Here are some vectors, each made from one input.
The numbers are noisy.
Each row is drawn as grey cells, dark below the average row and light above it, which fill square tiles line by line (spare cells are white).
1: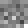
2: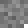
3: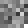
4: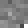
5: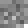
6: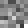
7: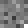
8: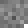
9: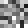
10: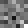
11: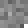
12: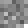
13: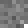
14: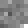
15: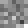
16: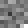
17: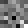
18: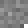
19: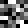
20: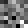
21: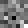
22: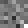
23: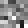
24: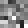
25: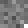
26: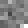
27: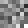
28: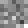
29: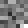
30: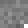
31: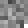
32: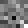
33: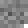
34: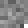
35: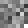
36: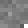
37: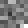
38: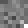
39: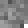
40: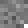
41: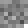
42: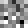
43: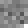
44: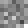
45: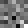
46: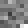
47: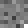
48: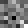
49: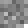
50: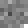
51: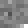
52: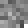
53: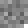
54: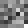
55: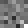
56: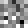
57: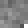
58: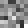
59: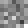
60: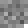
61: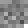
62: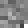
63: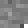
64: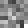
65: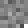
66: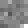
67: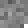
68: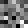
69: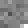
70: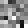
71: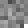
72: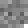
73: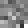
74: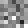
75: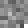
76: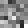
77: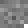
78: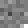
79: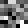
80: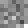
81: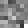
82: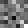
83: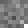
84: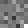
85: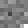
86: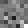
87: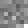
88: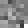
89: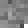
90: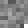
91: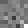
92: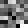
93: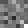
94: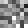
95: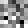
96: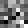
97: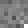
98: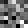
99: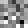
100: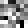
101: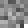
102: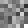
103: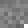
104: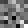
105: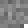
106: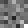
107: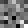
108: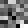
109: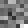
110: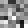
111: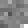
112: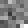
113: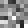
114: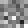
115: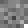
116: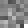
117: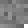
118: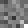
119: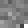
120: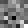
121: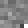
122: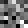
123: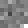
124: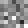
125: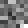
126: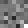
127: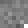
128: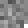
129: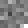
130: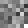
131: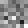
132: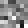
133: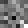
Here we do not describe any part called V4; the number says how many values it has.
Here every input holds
a list of up to two items, each a true/false value and a value of V4.
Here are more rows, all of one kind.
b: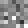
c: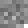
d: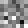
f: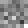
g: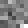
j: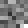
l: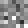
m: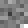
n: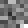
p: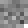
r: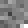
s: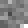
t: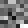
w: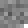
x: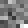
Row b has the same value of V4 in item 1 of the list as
c, l, n and w.
